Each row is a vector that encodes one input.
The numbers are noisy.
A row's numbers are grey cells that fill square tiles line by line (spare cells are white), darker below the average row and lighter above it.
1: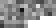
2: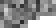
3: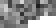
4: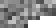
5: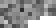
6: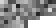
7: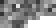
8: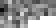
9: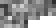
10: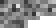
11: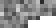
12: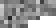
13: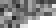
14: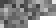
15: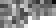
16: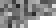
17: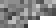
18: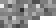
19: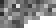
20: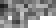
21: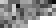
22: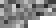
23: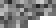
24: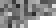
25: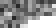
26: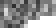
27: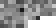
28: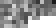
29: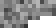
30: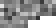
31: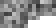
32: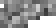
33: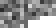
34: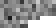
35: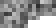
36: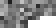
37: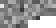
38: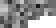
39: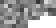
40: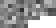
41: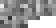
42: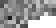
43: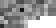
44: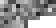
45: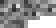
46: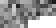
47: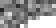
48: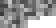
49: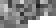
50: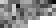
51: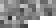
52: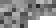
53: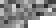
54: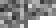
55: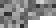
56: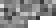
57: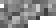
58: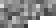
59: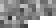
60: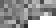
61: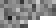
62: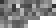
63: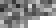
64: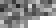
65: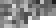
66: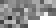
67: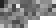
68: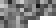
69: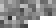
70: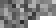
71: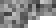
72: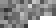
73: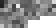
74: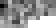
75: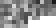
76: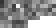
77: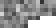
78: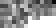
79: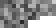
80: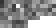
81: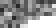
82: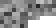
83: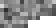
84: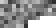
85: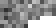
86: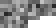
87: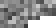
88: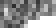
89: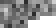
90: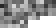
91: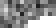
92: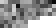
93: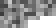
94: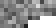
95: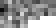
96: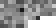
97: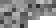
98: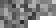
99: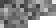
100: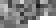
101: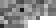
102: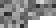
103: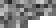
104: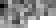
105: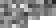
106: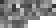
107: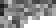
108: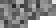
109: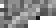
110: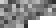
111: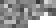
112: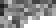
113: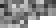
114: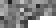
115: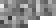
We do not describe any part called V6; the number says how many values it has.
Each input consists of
a value of V6, together with either a node of an 8-node tree, or three true/false values.
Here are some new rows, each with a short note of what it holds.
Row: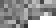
a node of an 8-node tree and a value of V6
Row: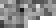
a node of an 8-node tree and a value of V6
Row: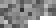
a node of an 8-node tree and a value of V6
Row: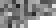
three true/false values and a value of V6
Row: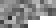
a node of an 8-node tree and a value of V6
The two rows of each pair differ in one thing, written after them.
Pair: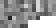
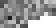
the node of the tree
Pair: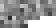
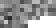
the node of the tree
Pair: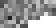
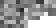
the value of V6
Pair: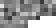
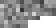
the value of V6
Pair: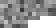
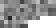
the value of V6
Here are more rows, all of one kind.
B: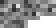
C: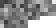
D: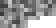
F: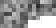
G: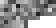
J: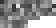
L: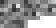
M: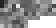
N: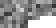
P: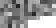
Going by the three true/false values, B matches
J, L and M.
